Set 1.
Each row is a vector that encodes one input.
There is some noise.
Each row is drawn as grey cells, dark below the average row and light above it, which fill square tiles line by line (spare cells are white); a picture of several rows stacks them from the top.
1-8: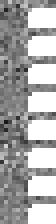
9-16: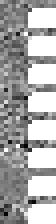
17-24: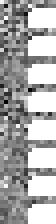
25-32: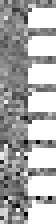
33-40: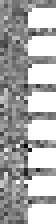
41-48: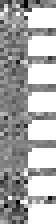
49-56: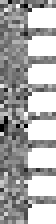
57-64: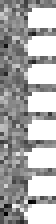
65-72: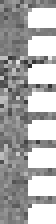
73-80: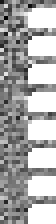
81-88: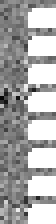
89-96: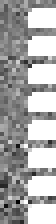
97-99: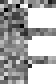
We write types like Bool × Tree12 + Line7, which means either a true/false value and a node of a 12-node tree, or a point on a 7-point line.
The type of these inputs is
Bool × Circle6 + Line5.
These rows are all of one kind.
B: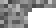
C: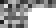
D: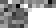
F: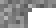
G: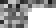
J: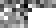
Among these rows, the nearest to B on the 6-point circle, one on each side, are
C and G.
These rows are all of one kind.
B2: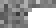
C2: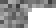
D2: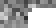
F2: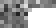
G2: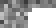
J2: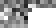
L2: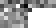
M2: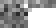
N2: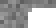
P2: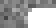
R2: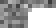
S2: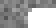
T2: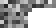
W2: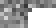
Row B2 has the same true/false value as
F2, R2 and W2.
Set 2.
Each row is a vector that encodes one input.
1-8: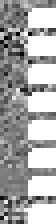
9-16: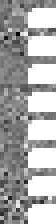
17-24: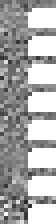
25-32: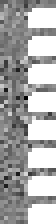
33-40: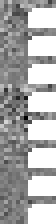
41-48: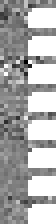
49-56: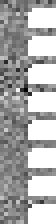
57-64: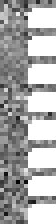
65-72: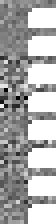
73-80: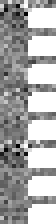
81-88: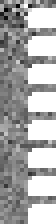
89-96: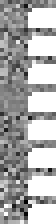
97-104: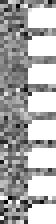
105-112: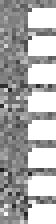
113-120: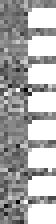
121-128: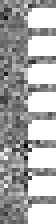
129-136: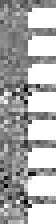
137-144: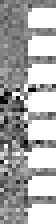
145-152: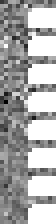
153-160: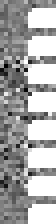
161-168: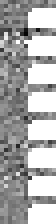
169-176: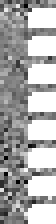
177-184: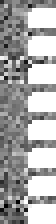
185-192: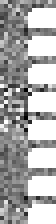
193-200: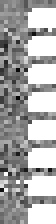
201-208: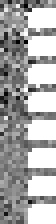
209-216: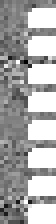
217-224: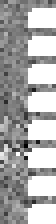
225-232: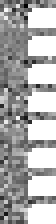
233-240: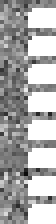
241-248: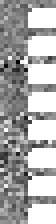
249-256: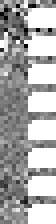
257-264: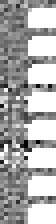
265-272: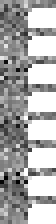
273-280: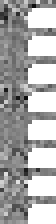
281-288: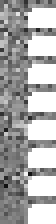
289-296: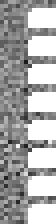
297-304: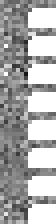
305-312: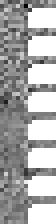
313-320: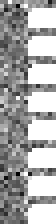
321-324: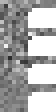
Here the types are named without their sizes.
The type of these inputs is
(Bool × Bool × Bool × Bool × Bool × Bool + Unit) × Circle × Circle.
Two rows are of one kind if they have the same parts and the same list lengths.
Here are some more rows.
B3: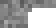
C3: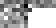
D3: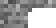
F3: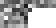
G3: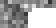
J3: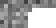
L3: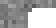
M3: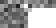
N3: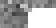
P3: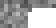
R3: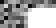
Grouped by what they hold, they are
B3, C3, D3, F3, G3, J3, L3, M3, N3, P3
R3

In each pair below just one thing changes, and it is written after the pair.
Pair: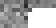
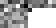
the place on one of the two circles
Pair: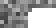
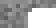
the place on one of the two circles
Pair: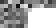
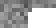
one of the six true/false values
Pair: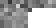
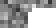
one of the six true/false values
